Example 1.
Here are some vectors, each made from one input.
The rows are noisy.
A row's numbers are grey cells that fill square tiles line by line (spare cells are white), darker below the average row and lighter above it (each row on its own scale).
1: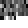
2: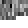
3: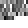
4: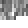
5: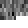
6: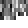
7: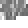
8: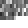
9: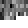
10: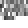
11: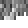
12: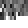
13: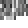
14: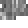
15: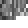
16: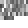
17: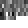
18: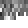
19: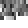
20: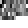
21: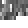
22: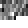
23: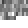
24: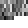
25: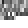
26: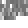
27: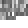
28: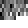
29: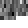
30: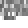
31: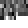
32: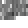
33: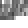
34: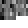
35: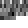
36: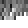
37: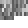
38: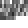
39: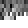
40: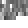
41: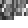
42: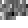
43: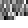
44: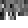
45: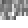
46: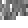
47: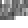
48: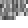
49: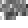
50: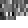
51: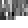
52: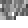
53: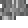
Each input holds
a point on a 5-point line.
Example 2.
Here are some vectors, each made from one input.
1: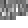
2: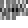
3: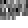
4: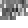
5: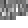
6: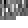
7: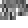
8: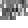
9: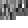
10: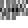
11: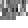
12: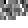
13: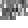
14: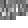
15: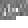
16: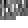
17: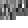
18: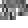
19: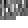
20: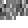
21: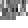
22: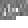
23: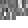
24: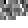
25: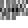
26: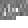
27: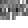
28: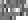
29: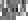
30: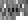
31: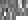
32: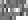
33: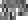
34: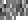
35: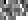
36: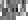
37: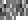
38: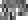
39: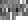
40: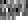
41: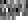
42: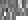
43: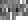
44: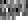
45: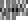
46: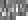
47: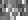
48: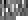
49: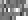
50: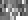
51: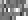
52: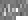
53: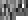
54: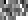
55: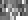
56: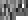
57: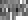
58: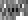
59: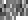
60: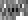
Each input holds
four true/false values.
